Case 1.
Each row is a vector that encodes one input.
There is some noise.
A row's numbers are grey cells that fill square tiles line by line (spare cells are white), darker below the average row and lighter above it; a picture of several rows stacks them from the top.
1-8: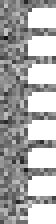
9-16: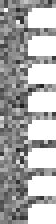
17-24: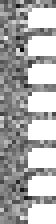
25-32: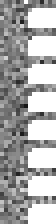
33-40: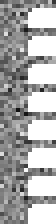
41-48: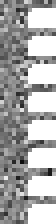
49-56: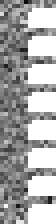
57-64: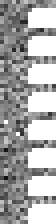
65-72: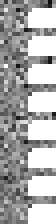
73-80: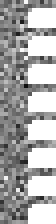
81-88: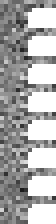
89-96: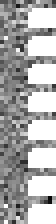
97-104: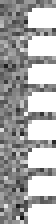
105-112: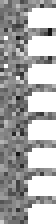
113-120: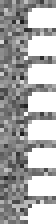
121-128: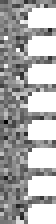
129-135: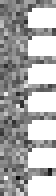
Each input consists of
a point on a 20-point line.
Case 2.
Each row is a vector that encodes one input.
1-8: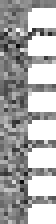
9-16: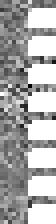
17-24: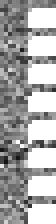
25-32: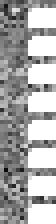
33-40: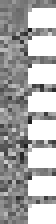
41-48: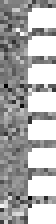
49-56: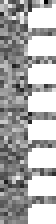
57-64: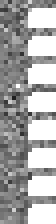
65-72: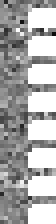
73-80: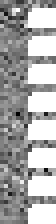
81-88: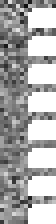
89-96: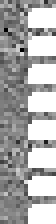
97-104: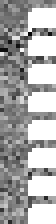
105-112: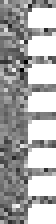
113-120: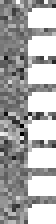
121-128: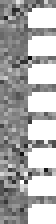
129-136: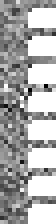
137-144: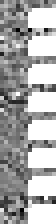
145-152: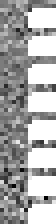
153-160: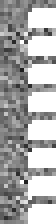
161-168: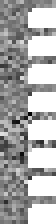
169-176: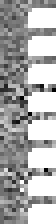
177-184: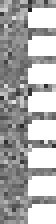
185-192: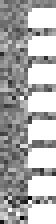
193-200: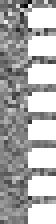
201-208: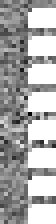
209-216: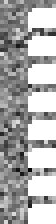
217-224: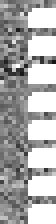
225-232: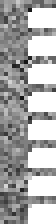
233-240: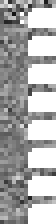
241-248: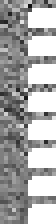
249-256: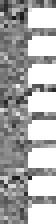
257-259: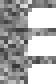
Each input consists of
a point on a 17-point line.
